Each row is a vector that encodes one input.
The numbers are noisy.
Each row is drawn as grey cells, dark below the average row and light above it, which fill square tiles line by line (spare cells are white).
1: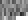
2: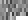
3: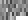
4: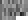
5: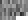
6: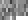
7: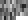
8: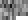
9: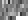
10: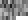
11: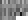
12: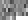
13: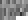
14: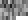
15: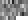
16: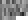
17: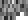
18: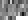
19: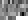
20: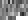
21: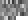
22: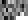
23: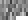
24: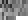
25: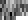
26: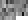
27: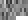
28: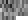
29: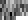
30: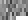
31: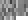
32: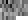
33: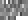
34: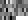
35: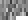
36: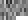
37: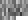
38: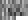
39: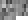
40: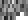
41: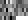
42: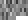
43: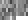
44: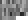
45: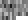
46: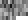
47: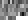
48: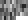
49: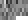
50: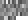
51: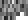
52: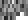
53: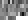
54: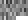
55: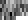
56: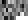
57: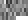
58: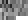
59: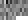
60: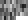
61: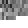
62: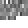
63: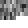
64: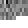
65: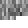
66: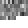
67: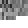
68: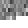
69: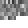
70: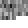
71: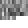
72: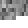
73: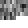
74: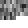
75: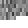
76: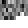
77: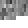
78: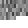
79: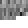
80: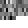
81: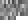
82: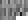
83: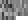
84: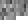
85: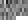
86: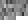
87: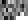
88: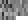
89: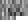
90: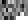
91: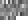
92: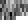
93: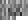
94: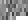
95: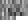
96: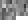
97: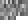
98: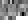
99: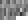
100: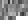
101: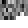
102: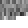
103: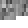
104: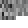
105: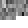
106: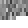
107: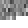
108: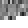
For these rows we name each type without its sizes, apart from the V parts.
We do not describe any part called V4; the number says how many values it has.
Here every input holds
a point on a line, together with a list of items, each a true/false value and a value of V4.
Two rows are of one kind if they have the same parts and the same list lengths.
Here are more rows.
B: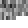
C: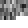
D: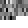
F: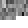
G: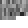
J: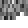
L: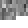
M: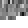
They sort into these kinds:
B
C, D, J
F, G, L, M

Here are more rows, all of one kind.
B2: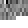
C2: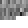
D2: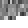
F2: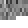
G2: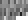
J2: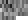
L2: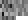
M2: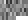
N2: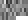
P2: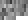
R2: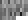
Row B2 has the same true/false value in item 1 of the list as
D2, F2 and J2.
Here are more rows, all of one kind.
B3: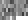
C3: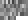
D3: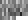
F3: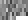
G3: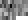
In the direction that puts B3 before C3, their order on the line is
G3, F3, B3, D3, C3.
